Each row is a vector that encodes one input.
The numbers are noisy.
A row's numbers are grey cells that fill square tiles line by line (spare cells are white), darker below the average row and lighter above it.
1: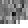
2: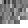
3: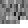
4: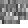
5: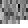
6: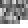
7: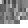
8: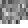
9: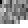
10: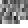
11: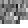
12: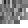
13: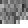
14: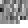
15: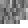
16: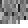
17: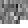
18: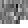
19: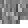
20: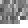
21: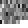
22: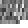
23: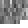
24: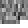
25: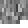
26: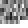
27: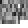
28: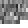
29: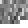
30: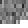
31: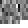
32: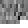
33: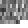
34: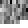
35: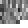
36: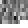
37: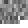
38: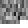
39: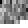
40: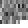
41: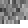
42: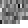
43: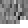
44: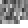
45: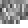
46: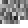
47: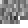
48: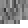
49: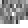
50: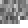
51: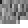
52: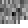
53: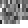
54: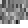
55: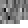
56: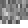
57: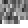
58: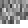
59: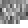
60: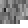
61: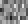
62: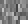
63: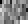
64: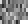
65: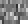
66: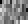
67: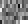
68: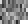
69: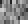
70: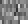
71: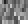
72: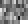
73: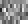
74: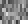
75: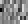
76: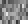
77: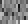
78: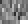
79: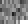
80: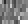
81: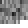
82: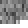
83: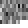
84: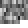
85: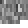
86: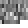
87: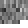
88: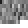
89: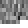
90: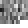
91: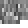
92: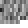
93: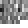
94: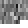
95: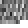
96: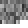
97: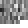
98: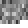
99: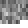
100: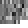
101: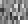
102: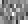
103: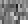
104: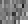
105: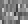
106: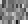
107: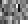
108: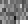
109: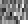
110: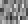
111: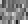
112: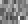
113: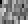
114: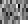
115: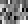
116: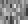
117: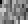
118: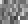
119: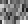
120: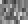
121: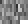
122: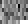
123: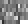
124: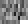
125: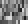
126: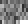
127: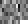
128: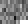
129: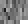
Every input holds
a point on a 5-point line, together with either a point on a 4-point line, or a point on a 5-point line.
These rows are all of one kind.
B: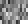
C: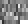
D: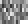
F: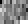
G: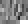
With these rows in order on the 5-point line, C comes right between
B and G.
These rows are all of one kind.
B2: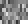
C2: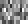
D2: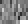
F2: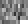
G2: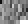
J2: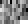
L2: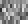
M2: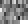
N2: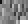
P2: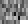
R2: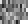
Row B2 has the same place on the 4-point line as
D2, J2 and L2.
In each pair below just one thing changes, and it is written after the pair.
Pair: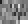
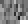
the place on the 4-point line
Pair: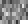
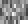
the place on the 5-point line
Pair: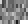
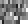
the place on the 5-point line
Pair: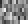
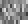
the place on the 5-point line
